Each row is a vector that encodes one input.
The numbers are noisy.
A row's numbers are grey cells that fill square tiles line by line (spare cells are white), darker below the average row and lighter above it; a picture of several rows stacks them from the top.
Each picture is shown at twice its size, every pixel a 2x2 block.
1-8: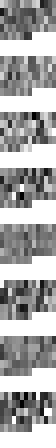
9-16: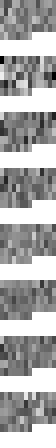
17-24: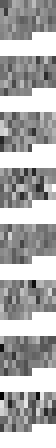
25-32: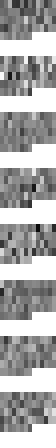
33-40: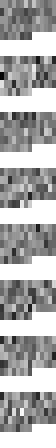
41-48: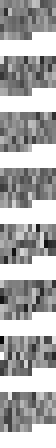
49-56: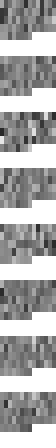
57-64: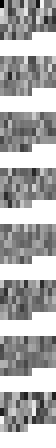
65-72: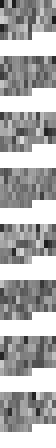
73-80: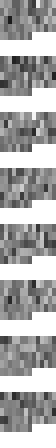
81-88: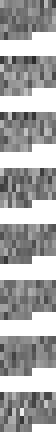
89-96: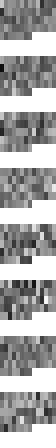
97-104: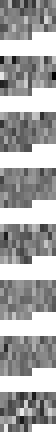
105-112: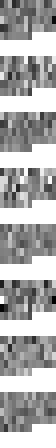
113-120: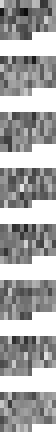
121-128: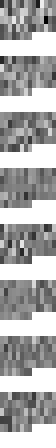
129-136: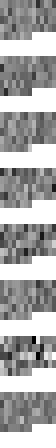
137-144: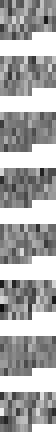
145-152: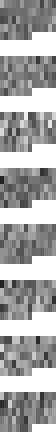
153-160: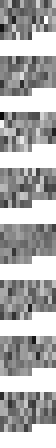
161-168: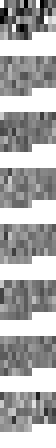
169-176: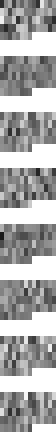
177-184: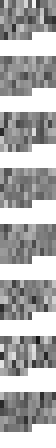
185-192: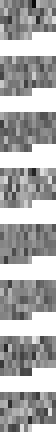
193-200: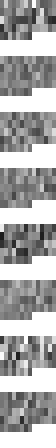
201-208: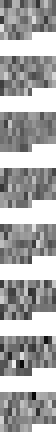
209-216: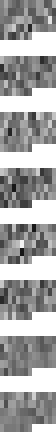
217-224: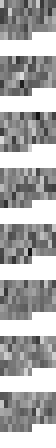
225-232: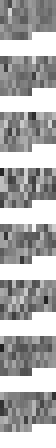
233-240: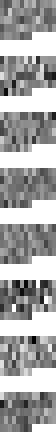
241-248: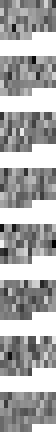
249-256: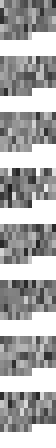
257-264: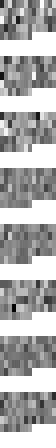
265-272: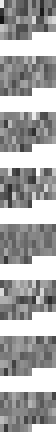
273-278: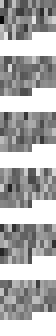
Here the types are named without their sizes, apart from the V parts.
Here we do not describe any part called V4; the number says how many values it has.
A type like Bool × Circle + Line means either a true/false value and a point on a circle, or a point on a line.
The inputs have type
Bool × Tree × Tree + Line + V4.
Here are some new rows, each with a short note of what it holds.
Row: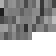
a node of each of two trees and a true/false value
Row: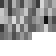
a value of V4
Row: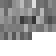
a node of each of two trees and a true/false value
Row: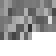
a value of V4
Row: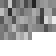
a point on a line
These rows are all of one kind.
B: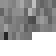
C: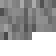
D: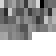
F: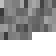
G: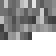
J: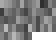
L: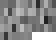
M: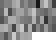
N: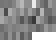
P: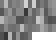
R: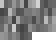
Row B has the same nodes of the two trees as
F and N.
